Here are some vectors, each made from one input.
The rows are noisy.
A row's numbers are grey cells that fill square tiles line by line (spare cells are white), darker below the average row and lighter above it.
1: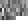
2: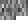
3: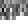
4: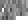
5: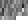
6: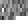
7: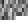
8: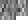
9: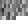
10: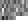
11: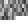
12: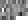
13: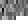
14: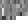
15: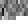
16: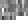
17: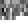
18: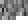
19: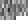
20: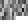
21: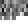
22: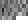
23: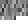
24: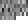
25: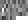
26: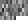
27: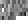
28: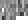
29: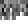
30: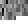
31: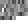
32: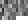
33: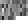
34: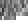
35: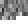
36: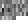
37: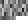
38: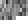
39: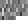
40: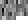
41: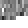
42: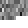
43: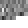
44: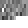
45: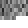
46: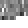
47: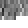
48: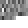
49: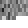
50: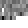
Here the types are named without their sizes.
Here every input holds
a true/false value, together with either a fixed value, or a node of a tree.
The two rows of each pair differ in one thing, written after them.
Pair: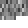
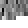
the node of the tree
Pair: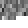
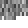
the node of the tree
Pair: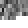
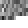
the true/false value
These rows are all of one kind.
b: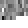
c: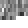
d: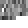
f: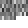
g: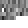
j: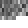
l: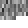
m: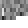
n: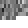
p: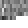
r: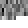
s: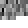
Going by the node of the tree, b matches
c, f and l.
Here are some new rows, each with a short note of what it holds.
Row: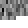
a node of a tree and a true/false value
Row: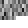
a true/false value
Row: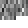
a node of a tree and a true/false value
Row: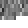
a node of a tree and a true/false value
